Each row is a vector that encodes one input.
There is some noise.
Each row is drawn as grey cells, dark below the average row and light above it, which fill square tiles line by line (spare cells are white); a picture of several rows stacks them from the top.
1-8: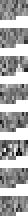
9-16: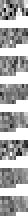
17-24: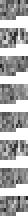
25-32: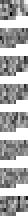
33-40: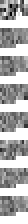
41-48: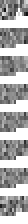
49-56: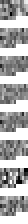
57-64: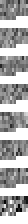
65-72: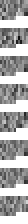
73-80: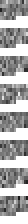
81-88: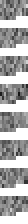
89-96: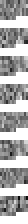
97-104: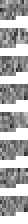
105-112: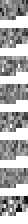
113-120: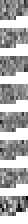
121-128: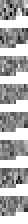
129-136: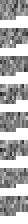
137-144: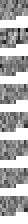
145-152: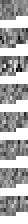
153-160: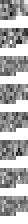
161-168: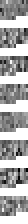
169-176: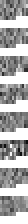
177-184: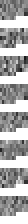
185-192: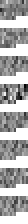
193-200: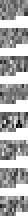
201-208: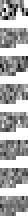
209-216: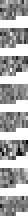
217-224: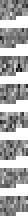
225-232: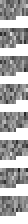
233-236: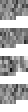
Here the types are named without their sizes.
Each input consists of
a label.
